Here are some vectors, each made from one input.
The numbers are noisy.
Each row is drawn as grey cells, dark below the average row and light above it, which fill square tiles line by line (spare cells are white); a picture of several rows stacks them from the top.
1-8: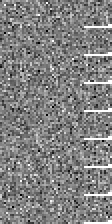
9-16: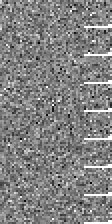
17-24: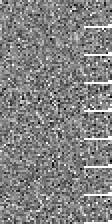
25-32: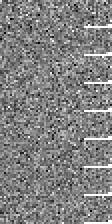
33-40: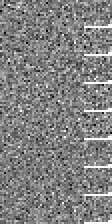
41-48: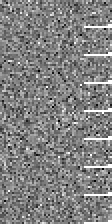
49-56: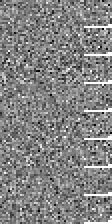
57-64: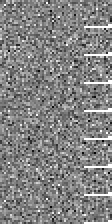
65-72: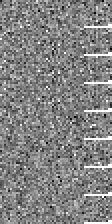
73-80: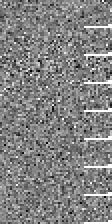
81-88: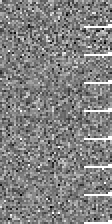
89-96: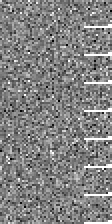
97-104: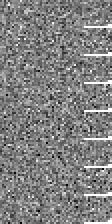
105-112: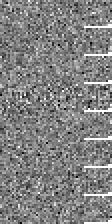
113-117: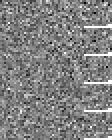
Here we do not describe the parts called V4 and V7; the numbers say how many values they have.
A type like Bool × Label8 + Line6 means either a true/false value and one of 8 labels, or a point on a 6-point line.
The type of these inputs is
(Bool × V4 + V7) × Line6.
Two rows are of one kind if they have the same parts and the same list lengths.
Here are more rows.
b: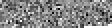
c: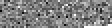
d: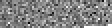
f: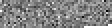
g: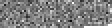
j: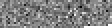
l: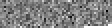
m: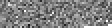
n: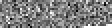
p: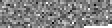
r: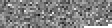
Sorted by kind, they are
b, c, d, g, n, p
f, j, l, m, r

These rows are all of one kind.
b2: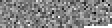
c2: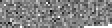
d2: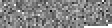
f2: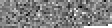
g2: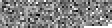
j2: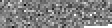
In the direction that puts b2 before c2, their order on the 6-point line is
b2, c2, d2, f2, j2, g2.
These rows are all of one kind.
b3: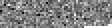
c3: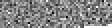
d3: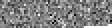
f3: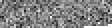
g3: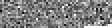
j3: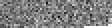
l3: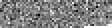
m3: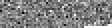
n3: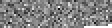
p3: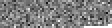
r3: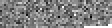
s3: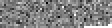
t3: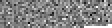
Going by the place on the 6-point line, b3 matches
g3 and m3.
